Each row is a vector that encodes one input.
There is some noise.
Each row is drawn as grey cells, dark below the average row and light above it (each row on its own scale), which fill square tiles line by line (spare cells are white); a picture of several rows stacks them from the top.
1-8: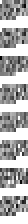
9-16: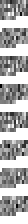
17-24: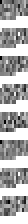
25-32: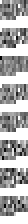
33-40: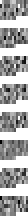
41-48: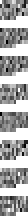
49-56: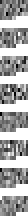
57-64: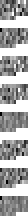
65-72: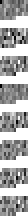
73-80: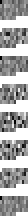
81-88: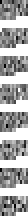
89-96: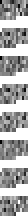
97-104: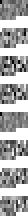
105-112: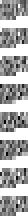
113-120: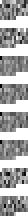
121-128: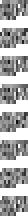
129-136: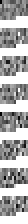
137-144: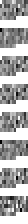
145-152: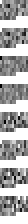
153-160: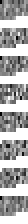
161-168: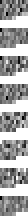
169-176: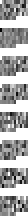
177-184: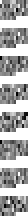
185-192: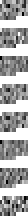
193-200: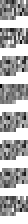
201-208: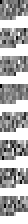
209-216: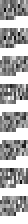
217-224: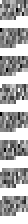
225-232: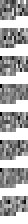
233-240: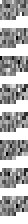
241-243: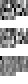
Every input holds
either a point on a 9-point line, or a point on a 10-point line.
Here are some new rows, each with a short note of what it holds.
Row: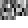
a point on a 10-point line
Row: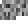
a point on a 9-point line
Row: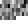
a point on a 9-point line
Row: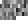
a point on a 9-point line
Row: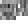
a point on a 9-point line
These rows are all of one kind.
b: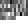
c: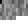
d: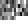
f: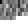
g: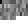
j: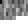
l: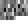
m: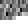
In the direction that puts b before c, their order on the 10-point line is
l, d, b, g, c, j, f, m.
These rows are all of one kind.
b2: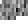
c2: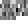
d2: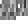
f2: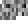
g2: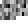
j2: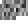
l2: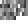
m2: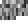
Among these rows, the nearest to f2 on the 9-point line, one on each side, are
g2 and j2.
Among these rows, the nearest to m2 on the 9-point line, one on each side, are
b2 and g2.
